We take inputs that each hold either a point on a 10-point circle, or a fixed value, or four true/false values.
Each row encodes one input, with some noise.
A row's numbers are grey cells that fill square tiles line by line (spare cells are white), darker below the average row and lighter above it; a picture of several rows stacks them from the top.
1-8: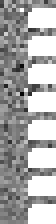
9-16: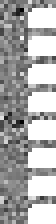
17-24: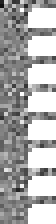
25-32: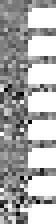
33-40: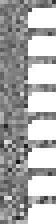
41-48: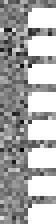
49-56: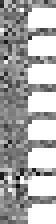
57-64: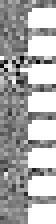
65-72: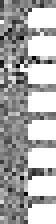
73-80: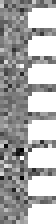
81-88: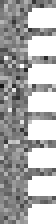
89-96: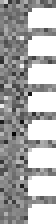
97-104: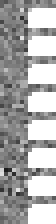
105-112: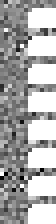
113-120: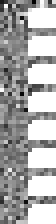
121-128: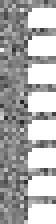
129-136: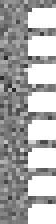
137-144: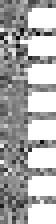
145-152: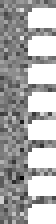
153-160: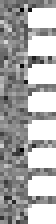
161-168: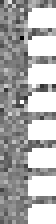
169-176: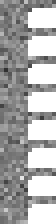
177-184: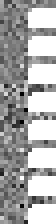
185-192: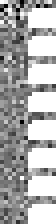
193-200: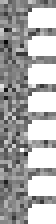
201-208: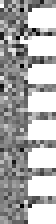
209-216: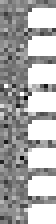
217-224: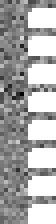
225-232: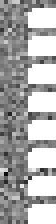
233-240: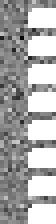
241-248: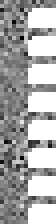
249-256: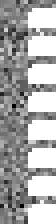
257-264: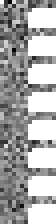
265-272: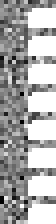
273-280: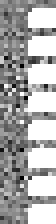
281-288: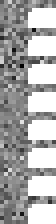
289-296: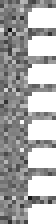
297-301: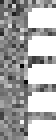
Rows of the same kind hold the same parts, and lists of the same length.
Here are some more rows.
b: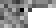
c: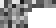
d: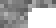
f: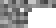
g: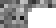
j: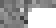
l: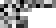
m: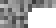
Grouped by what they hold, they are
b, m
c, d, f, g, j
l

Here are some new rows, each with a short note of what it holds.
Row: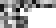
a fixed value
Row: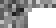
a point on a 10-point circle
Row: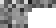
four true/false values
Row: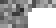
a point on a 10-point circle
